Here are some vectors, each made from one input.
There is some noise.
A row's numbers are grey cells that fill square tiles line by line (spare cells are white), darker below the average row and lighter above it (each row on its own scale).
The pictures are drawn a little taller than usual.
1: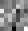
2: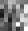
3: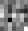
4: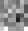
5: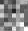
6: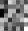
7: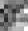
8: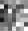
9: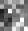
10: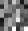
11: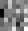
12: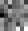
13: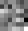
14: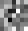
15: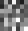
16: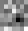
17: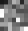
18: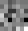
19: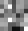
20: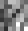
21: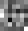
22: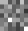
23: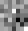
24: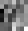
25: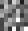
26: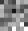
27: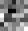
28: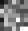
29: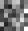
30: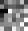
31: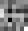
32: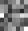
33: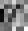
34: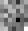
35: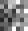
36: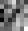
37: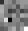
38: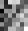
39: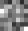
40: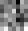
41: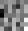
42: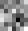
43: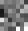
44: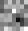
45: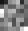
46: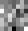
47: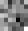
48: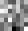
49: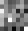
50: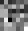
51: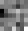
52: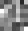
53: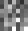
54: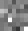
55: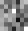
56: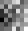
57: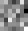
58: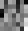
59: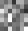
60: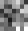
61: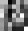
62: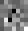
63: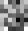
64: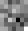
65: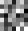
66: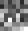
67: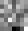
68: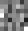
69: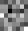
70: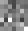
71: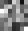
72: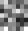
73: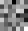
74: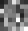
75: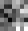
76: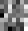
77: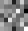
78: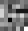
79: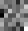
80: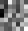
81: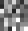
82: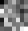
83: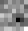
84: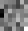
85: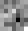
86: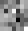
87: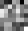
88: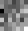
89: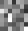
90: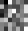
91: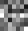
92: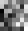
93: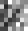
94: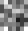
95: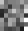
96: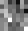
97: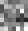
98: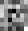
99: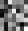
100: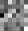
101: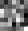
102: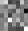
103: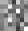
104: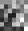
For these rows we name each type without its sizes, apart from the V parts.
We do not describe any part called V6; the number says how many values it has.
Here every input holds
a value of V6, together with either a point on a circle, or four true/false values.
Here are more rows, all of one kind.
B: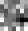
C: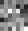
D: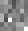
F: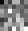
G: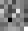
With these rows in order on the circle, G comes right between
B and C.
